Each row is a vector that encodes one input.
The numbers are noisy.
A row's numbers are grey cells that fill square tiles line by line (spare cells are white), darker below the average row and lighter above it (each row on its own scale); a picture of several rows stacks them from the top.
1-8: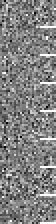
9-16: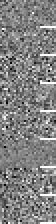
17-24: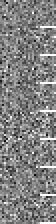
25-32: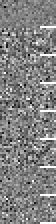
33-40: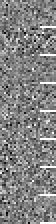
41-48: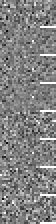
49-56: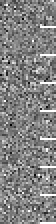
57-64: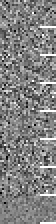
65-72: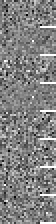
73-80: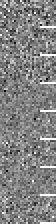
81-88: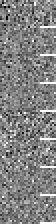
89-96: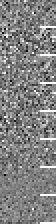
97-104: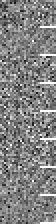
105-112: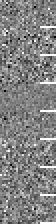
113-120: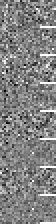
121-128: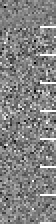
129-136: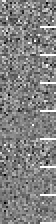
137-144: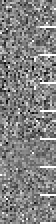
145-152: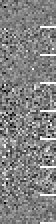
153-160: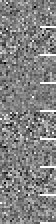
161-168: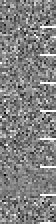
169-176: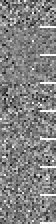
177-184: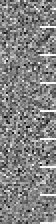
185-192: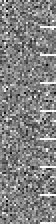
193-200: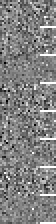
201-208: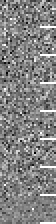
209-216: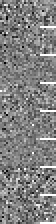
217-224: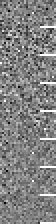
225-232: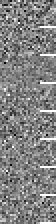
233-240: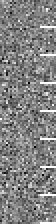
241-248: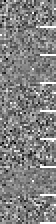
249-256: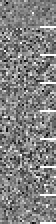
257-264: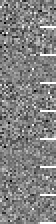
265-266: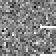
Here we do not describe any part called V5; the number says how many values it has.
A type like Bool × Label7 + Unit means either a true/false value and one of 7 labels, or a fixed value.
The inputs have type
Circle18 + Line12 × V5.
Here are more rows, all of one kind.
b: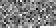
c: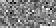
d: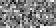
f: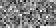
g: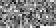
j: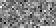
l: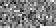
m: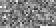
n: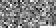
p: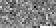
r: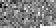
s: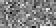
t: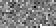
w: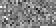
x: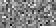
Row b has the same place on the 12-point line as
d, f, g and n.
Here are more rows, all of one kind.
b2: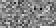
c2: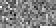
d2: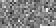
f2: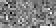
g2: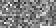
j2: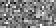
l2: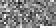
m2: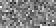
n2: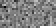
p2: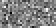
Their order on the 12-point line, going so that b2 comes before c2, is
n2, j2, g2, l2, b2, p2, d2, m2, c2, f2.
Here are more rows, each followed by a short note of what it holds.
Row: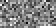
a point on an 18-point circle
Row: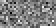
a point on a 12-point line and a value of V5
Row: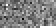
a point on a 12-point line and a value of V5
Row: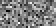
a point on an 18-point circle
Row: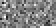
a point on a 12-point line and a value of V5
